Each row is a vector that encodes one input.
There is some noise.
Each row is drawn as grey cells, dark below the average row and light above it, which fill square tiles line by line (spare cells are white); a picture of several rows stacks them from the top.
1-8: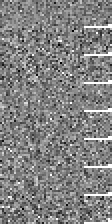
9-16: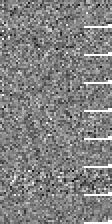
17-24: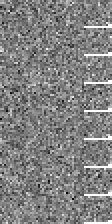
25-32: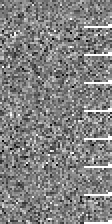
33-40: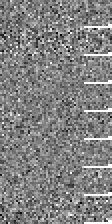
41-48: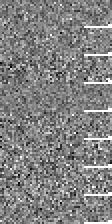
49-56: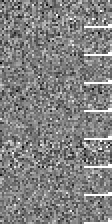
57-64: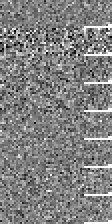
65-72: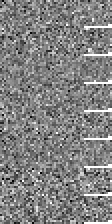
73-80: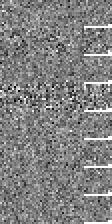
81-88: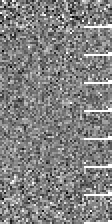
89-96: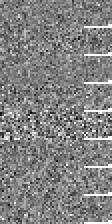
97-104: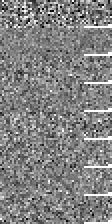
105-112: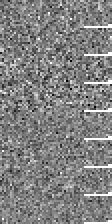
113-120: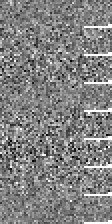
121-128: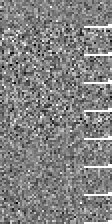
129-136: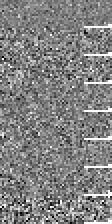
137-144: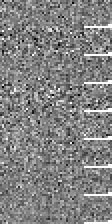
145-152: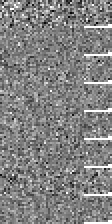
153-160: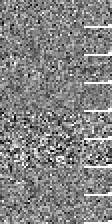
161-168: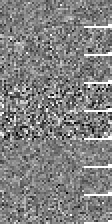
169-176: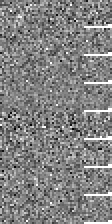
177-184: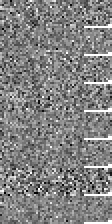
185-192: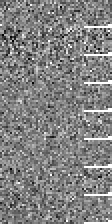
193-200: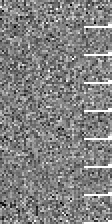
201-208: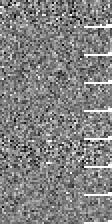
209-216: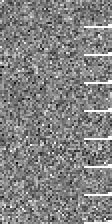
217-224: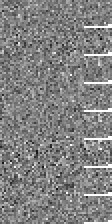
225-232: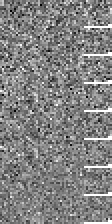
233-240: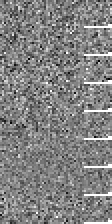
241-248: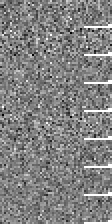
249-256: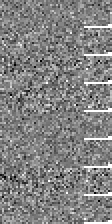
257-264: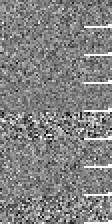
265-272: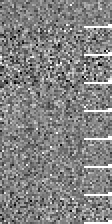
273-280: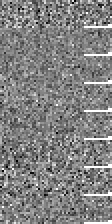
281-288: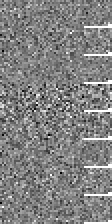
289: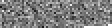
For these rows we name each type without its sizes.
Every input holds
a list of points on a circle.
